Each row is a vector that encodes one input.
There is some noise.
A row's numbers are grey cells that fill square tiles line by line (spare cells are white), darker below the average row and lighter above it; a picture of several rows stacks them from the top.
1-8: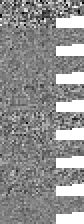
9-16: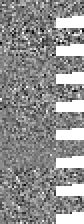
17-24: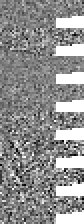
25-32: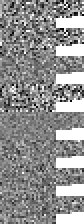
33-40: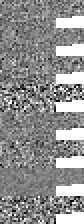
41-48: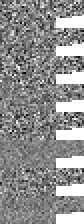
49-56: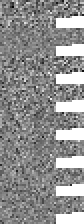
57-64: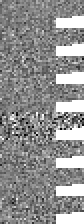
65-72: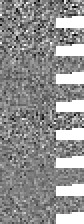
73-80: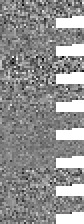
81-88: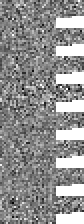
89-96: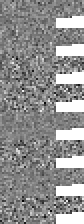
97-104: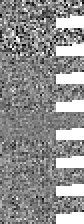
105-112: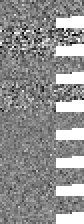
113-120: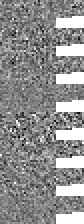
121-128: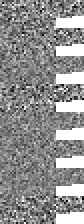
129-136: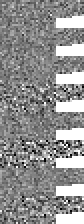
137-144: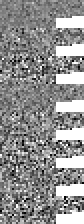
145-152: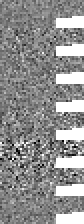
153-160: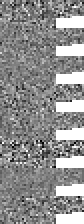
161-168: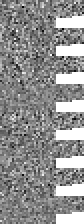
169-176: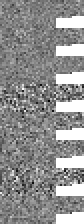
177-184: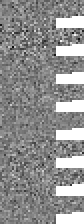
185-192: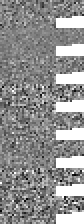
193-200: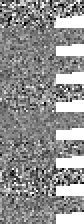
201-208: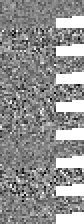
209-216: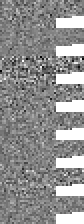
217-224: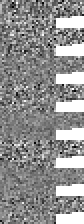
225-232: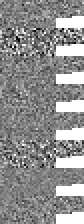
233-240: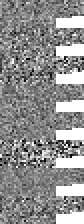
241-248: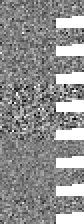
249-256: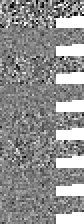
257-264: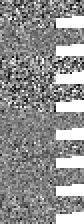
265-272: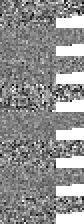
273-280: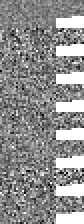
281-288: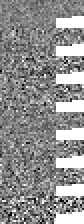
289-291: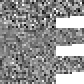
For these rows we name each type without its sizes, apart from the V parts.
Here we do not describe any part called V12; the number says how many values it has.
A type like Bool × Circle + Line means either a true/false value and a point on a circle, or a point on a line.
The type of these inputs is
((Bool × Bool × Bool × Bool + Tree) × V12 + Unit) × Tree.
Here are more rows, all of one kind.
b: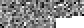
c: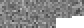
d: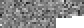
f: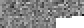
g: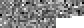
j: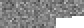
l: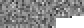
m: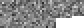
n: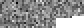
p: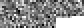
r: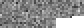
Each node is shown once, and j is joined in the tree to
d and m.
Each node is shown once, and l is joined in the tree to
r.
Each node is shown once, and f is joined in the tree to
m, n and p.
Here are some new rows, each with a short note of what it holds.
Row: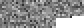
a node of a tree, four true/false values and a value of V12
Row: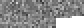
a node of each of two trees and a value of V12
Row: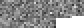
a node of a tree
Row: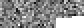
a node of a tree, four true/false values and a value of V12
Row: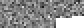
a node of each of two trees and a value of V12
